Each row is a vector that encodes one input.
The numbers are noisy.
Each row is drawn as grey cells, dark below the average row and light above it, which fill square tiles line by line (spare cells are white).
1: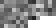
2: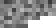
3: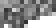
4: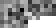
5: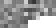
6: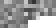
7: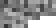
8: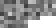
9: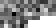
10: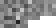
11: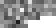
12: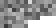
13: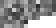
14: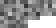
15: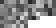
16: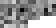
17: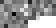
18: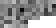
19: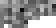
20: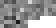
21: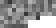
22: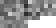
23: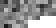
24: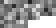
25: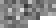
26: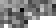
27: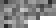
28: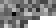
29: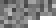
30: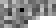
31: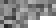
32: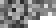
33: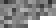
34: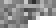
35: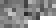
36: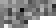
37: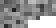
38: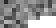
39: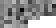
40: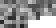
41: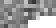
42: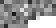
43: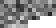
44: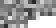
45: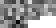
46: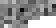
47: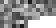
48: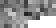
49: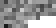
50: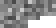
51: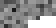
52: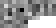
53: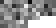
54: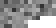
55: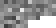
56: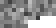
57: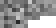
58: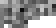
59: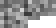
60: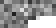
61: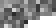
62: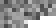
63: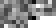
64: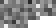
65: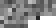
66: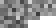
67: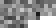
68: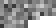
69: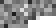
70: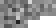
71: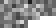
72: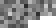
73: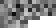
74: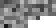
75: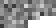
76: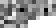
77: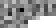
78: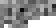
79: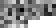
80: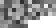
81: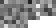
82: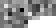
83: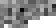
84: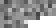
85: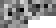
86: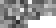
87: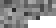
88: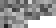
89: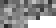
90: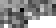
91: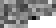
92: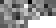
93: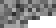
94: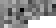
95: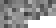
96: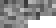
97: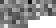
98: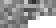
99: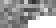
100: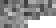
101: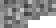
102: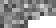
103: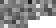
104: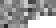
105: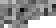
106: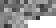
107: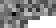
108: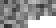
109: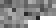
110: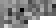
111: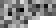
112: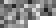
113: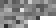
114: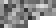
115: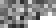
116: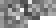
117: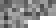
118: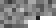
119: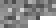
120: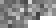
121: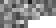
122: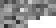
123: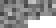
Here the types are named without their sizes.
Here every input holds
either a point on a line, or a node of each of two trees.
